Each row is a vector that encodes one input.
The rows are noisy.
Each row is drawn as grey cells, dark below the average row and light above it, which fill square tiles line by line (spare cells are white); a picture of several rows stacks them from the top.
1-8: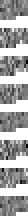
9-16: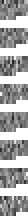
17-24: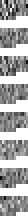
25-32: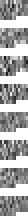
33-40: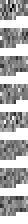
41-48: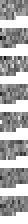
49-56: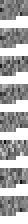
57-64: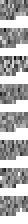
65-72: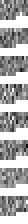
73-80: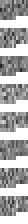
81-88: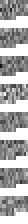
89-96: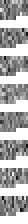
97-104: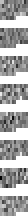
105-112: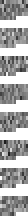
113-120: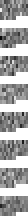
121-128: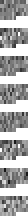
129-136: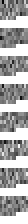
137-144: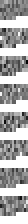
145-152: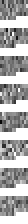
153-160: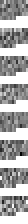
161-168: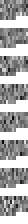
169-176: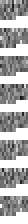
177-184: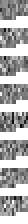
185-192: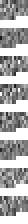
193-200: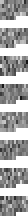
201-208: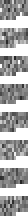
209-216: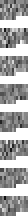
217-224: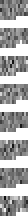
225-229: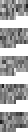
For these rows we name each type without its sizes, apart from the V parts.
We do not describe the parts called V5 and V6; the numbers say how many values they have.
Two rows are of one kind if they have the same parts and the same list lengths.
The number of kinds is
2.
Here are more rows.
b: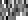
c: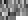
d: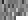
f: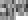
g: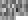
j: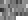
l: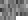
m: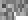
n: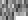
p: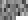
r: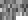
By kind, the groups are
b, c, f, g, m, n, r
d, j, l, p

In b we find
a point on a line.
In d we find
a true/false value, a value of V5 and a value of V6.
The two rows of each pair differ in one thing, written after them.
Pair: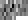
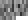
the value of V6
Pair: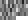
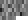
the value of V5
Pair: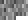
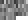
the value of V5
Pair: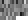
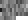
the value of V6
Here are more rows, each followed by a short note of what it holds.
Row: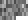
a true/false value, a value of V5 and a value of V6
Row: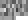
a point on a line
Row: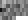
a true/false value, a value of V5 and a value of V6
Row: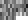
a point on a line
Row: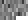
a true/false value, a value of V5 and a value of V6
